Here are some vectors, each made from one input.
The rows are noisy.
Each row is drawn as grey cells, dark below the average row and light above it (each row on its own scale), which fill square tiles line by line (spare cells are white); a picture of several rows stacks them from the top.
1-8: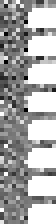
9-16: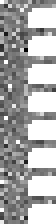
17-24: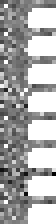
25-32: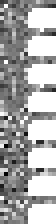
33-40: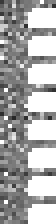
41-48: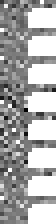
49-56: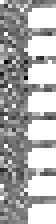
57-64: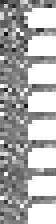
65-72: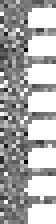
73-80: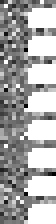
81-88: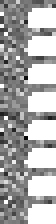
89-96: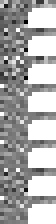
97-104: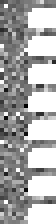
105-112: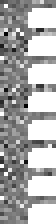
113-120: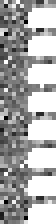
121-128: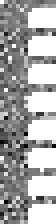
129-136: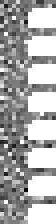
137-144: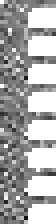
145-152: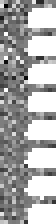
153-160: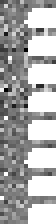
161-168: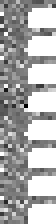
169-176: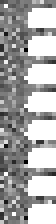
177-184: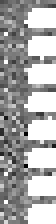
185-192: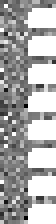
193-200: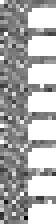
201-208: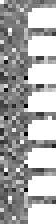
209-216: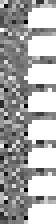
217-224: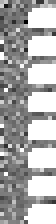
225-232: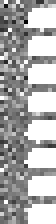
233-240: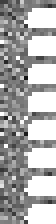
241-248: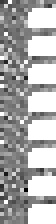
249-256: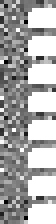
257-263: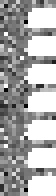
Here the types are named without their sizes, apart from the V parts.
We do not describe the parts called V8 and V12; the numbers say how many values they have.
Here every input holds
either a value of V8 and a value of V12, or a list of points on a line.
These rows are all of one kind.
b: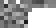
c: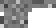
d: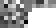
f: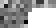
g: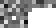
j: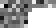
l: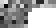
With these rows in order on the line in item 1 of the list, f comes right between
j and l.
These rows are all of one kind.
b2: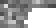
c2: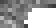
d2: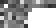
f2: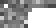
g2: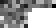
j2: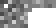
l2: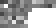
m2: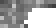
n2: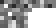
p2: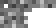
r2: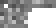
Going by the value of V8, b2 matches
l2 and r2.
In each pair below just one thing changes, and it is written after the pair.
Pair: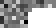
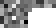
the place on the line in item 2 of the list
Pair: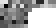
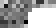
the place on the line in item 2 of the list
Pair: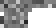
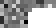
the place on the line in item 1 of the list
